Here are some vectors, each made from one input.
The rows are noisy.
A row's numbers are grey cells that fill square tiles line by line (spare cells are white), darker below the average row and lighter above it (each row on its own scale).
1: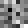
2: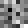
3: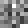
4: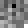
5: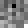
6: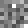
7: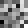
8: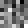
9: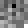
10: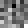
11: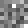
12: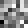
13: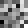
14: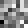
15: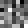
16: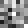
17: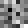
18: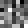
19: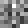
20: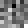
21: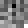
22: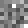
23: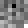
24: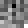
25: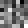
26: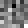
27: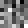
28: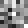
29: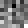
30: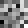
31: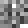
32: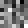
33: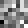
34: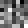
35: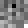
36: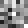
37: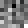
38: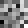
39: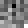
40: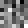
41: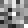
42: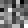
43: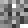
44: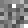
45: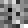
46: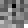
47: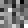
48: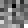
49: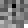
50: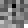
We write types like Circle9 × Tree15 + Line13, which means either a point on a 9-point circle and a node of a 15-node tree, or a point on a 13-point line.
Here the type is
Line5 + Line6.
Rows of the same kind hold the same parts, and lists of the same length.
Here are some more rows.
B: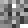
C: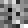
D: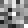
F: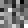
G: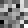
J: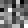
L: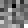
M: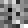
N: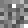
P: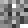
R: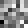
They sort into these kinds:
B, C, D, G, M, N, P, R
F, J, L

